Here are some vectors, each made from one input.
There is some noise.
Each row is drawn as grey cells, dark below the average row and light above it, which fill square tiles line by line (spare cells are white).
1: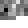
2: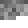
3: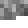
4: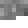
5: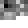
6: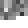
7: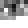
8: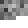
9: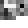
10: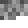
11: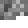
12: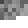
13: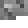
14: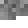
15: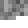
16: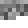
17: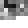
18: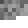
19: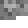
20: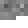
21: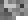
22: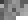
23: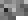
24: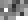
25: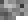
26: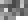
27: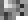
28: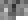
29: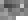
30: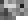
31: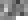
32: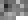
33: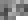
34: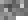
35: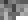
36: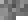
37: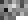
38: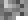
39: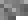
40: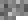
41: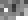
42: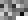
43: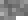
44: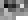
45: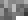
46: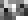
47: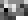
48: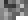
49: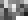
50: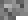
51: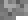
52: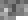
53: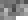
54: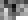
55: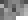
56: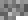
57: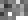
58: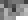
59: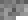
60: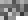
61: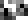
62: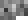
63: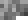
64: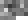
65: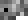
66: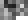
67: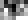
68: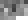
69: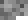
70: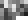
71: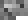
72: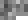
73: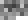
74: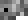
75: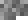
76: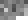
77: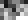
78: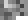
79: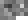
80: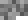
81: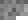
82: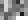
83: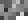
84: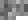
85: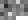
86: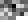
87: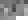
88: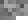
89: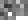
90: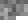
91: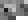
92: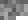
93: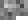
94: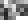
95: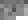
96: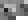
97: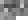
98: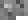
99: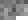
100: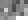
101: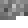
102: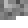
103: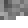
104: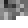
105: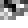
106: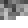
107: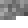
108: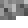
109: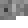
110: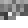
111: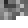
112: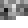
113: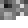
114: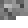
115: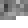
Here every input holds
a list of up to two points on a 5-point line.
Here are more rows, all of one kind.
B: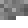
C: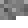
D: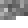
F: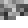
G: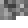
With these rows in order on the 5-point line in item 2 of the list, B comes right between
D and F.
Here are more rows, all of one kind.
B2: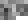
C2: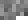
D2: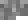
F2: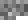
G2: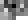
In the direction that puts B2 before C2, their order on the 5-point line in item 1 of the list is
F2, B2, D2, C2, G2.
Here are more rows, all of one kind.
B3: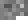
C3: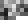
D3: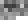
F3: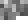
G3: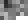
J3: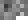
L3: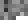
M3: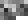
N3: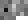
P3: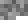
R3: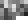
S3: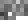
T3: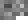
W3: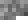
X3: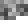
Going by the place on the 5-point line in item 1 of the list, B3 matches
F3, J3, N3 and T3.
